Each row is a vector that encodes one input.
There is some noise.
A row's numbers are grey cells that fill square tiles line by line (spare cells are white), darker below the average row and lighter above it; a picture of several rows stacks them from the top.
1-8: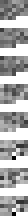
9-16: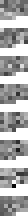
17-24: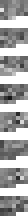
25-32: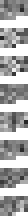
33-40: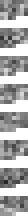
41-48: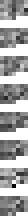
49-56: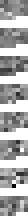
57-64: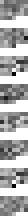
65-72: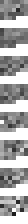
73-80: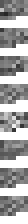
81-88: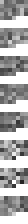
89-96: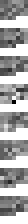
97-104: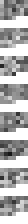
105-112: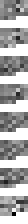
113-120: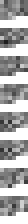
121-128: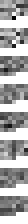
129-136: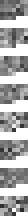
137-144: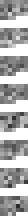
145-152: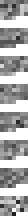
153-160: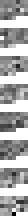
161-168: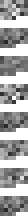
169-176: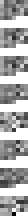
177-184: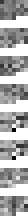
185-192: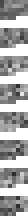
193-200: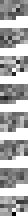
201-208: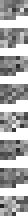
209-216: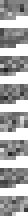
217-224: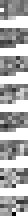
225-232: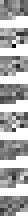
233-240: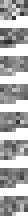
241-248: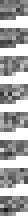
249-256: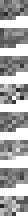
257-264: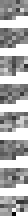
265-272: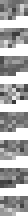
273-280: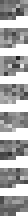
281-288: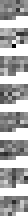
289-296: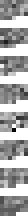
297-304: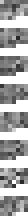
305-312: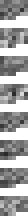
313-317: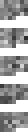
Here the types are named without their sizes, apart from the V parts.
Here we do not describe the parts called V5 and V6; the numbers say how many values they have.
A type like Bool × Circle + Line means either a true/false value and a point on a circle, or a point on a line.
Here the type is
Line × (Line + V6) + V5.
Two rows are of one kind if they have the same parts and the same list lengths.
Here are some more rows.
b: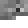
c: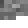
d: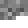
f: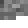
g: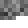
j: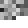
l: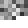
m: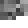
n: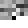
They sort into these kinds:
b, m
c, d, f, g
j, l, n

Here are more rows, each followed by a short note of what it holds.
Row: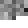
a point on a line and a value of V6
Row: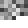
a value of V5
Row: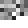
a value of V5
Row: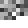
a value of V5
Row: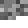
a point on each of two lines
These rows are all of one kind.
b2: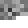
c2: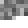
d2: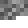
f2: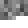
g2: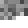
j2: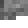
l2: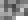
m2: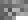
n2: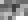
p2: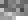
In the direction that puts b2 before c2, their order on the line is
p2, f2, m2, j2, d2, b2, g2, n2, c2, l2.
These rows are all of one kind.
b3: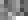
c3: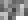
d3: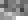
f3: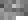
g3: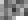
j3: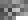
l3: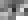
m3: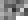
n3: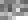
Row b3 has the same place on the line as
d3, f3 and n3.
